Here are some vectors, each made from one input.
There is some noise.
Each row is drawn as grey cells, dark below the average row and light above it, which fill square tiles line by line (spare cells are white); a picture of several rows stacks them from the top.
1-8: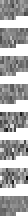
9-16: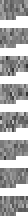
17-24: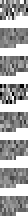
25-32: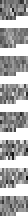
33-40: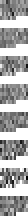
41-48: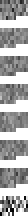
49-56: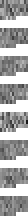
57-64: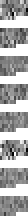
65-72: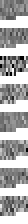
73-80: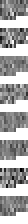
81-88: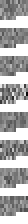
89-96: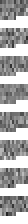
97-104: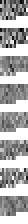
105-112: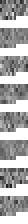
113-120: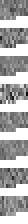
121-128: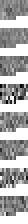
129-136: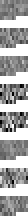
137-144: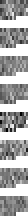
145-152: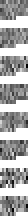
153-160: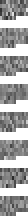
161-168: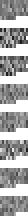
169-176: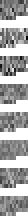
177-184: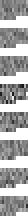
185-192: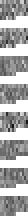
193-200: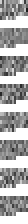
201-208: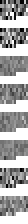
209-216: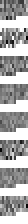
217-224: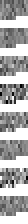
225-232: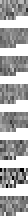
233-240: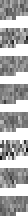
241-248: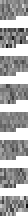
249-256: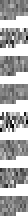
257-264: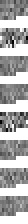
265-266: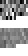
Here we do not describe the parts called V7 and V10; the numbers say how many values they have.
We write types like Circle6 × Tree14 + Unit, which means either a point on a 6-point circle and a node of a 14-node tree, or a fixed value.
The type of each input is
(Line8 + V10) × (Line11 + V7).
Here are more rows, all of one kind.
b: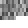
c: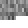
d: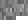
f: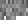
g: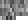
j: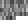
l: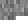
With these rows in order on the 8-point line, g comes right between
c and j.
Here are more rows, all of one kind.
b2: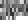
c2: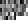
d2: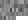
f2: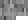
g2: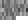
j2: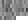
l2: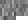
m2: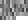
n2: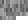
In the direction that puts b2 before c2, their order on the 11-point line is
n2, j2, g2, b2, l2, c2, d2, f2, m2.
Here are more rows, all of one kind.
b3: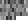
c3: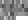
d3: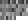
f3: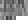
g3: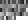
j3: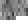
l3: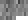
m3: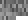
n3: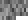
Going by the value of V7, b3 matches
d3, f3 and l3.
